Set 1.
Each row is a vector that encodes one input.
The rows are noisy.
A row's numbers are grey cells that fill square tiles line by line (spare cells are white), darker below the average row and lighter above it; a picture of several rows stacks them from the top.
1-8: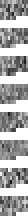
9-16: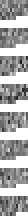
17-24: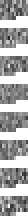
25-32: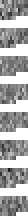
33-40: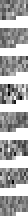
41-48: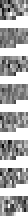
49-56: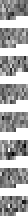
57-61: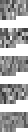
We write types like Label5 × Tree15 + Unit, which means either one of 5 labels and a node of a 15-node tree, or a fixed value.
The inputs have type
Line8.
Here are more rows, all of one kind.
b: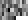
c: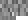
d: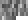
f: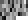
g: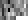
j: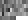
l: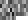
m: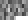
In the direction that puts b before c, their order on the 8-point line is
b, l, d, f, c, m, g, j.
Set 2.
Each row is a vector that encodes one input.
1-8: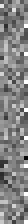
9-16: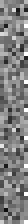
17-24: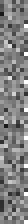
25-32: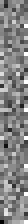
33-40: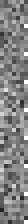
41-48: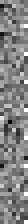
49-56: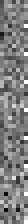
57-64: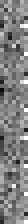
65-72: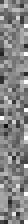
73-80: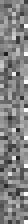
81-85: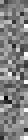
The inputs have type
Label9.
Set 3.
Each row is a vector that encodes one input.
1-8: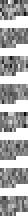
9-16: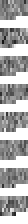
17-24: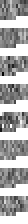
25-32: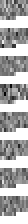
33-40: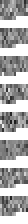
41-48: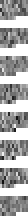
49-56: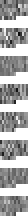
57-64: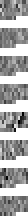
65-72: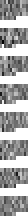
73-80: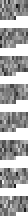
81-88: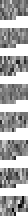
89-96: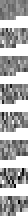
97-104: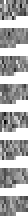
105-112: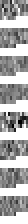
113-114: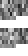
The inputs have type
Bool × Bool × Bool + Unit.
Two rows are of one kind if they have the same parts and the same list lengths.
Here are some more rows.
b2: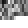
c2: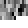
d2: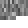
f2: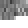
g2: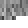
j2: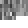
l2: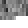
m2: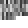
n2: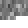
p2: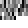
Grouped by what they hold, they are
b2, d2, f2, g2, j2, l2, m2, n2
c2, p2

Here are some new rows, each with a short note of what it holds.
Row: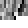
a fixed value
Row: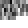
three true/false values
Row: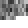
three true/false values
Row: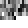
a fixed value
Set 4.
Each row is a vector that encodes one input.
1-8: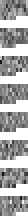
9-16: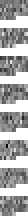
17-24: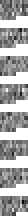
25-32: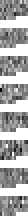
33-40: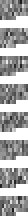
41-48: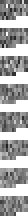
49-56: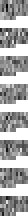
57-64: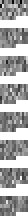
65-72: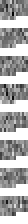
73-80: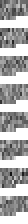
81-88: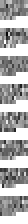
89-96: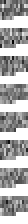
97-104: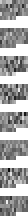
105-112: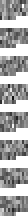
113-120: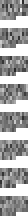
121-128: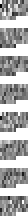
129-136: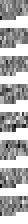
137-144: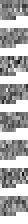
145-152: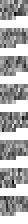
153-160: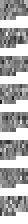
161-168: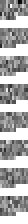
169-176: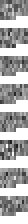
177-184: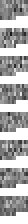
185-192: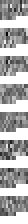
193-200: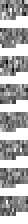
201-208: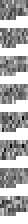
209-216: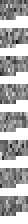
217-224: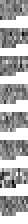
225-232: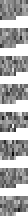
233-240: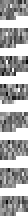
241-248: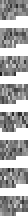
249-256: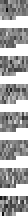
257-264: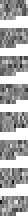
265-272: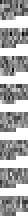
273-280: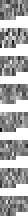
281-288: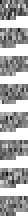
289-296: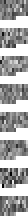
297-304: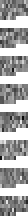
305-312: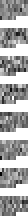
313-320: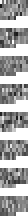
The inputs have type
Bool × Bool × Bool + Unit.
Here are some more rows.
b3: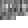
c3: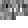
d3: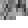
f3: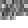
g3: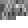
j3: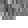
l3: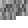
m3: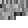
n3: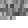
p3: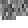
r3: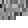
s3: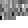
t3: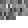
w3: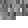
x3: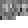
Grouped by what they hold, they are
b3, c3, d3, f3, g3, j3, l3, n3, p3, s3, t3, w3, x3
m3, r3

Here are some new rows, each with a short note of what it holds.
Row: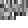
a fixed value
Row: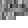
three true/false values
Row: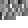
three true/false values
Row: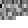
a fixed value
